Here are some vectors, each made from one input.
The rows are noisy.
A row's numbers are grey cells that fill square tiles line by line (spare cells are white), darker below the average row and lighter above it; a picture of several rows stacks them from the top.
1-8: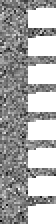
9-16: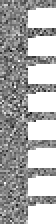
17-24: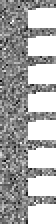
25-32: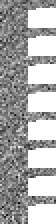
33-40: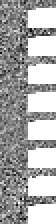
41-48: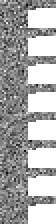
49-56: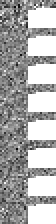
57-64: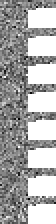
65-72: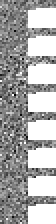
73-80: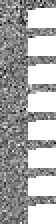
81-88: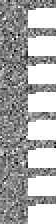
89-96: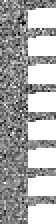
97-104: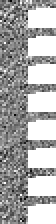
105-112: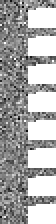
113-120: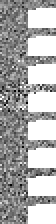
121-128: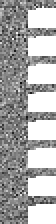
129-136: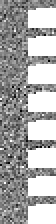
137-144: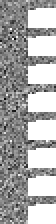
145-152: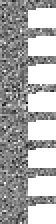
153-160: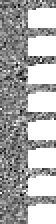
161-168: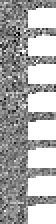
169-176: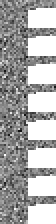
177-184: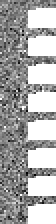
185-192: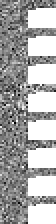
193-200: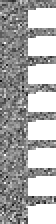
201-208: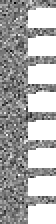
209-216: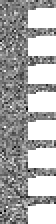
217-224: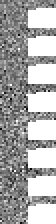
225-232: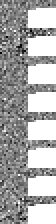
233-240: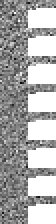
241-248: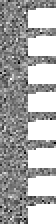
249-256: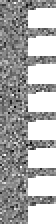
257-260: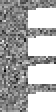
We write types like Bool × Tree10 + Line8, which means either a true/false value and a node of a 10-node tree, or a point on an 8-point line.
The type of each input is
Bool × Circle8 × (Tree11 + Unit) + Label11 × Label11.
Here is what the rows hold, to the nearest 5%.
About 70% of them hold a point on an 8-point circle and a true/false value, together with either a fixed value, or a node of an 11-node tree. The rest hold two labels (each one of 11).
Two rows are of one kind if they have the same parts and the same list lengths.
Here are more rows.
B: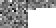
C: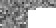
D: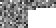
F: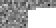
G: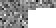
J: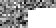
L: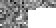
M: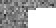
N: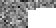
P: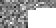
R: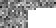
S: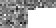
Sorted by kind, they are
B, D, N, P, R
C, F, L, M
G, J, S

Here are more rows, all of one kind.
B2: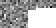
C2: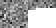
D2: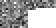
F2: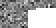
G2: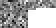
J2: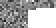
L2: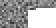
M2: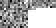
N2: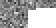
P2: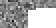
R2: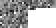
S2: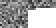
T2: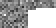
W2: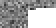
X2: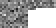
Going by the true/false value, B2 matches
C2, M2, N2 and P2.
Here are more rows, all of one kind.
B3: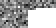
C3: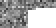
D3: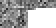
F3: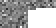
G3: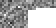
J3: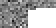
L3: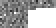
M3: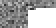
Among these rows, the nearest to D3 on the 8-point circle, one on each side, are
C3 and L3.
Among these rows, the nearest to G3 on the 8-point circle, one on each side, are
B3 and C3.
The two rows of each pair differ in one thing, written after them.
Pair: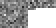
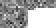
the true/false value
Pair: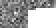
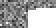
the node of the tree
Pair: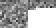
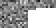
the true/false value
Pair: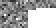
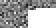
the node of the tree
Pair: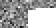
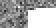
the place on the 8-point circle
